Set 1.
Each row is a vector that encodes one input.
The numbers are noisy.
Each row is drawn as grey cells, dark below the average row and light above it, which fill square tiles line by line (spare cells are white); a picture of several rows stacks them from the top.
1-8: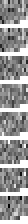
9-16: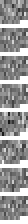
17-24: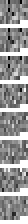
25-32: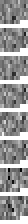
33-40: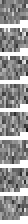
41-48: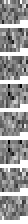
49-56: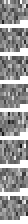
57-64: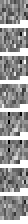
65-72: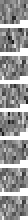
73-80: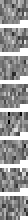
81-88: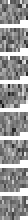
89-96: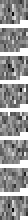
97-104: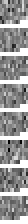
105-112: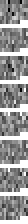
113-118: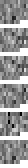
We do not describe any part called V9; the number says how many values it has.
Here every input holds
either one of 6 labels, or a true/false value and a value of V9.
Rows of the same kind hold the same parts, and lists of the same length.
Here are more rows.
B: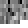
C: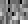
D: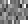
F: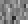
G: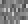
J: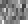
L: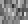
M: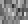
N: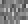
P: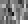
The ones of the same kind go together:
B, C, D, P
F, G, J, L, M, N

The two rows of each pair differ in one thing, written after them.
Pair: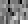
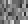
the value of V9
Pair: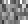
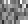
the true/false value
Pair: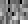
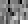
the true/false value
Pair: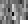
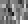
the true/false value
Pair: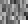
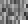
the true/false value
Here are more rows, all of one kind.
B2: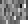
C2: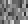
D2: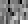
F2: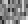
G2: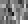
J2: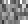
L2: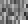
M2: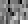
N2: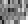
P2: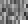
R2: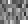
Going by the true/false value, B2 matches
F2, J2 and R2.
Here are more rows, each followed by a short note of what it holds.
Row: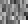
a true/false value and a value of V9
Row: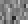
one of 6 labels
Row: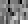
a true/false value and a value of V9
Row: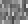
one of 6 labels
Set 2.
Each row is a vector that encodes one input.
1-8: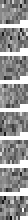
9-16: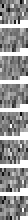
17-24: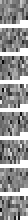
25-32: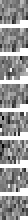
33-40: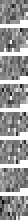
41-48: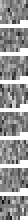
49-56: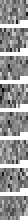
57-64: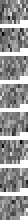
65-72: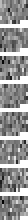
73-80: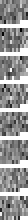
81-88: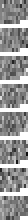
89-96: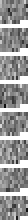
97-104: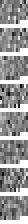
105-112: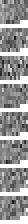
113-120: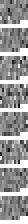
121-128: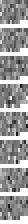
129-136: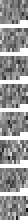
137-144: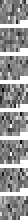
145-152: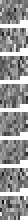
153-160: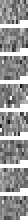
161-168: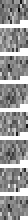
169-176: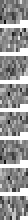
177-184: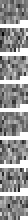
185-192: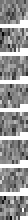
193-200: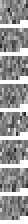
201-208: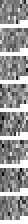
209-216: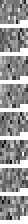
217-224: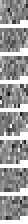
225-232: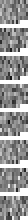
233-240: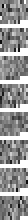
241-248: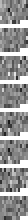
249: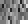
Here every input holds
one of 6 labels, together with either one of 6 labels, or three true/false values.
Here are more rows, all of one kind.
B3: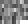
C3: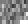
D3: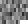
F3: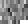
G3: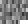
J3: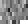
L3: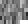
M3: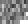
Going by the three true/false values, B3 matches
C3 and M3.
